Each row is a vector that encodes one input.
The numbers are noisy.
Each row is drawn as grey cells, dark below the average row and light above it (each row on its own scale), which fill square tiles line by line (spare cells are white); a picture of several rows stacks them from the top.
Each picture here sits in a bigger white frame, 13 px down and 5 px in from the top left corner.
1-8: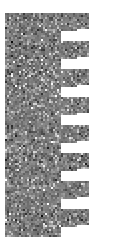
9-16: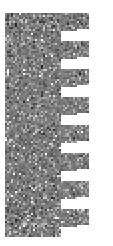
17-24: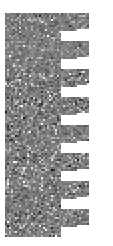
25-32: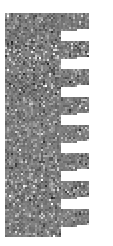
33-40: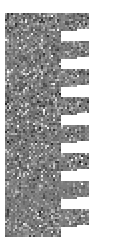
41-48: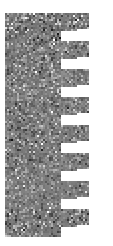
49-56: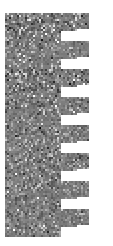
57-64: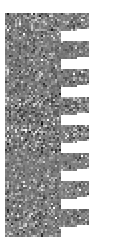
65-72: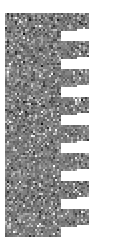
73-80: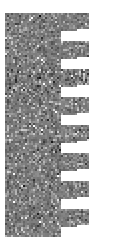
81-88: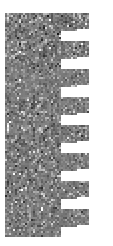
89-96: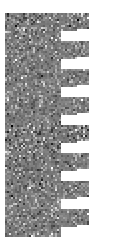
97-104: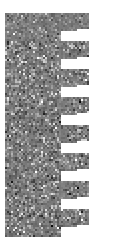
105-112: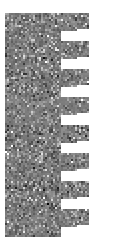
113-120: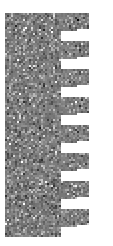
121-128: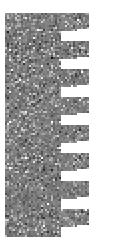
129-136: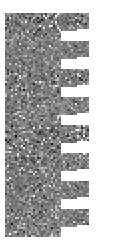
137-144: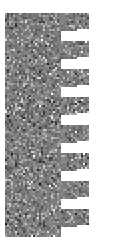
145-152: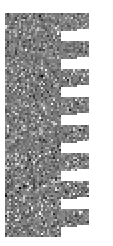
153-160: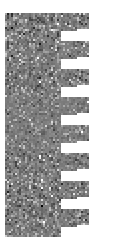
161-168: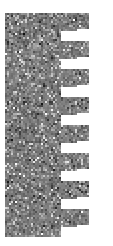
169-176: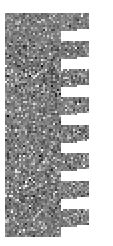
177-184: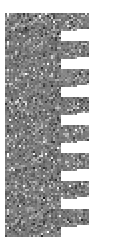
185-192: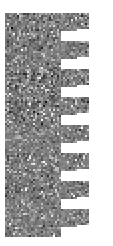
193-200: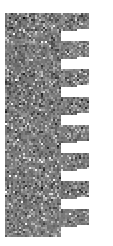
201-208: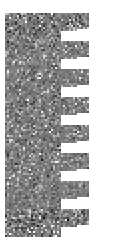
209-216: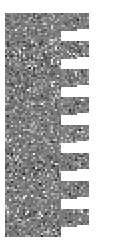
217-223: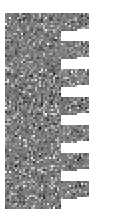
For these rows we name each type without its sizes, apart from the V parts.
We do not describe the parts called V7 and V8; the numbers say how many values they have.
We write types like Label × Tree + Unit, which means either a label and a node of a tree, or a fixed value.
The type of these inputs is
Line × ((Line + V7) × (Tree + Unit) + V8).
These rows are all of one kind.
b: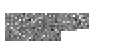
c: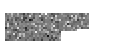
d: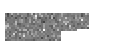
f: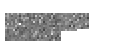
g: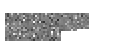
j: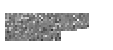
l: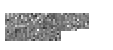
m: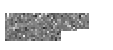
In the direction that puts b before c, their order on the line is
j, f, l, m, b, g, c, d.
